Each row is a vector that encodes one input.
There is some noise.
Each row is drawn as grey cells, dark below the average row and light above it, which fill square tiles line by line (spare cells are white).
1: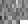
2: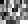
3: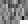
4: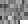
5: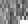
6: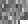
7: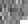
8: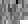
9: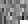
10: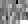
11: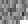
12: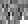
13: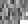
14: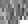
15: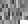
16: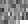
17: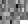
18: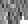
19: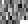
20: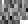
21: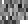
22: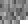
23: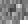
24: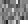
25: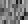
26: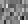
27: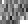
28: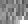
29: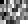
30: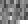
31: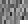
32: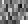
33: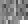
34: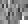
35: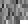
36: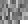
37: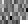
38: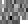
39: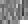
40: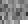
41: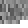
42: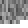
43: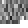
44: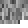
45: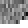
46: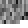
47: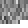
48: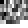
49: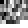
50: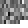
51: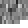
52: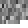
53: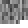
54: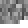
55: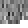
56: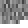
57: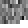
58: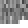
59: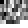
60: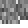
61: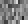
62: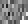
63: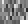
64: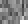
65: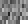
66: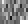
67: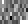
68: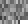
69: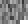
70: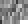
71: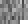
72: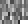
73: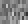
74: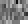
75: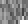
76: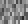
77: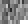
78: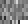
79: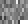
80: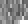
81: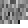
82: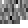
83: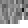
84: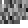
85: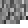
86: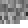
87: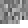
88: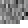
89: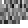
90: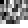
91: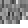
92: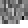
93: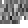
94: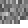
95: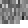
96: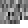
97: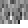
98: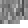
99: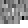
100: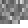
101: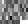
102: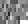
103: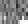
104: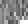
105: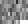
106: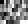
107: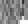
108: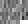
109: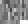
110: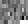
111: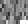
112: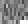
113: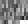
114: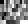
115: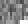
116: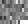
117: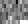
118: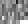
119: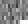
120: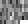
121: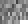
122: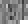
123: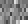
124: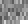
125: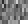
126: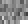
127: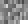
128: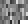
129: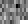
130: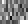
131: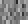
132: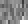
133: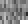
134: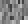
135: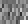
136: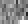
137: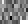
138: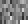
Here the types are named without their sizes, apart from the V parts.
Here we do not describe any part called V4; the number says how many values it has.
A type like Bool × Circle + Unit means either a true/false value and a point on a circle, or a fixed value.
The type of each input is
List(Bool × V4).
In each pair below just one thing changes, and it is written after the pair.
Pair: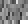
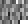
the true/false value in item 1 of the list
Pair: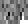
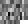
the true/false value in item 1 of the list
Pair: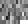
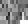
the value of V4 in item 1 of the list
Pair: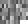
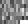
the true/false value in item 1 of the list
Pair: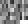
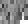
the true/false value in item 1 of the list
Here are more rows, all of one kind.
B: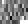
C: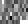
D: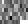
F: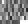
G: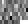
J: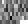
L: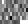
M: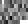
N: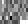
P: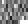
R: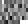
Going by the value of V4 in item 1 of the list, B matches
F, J and P.
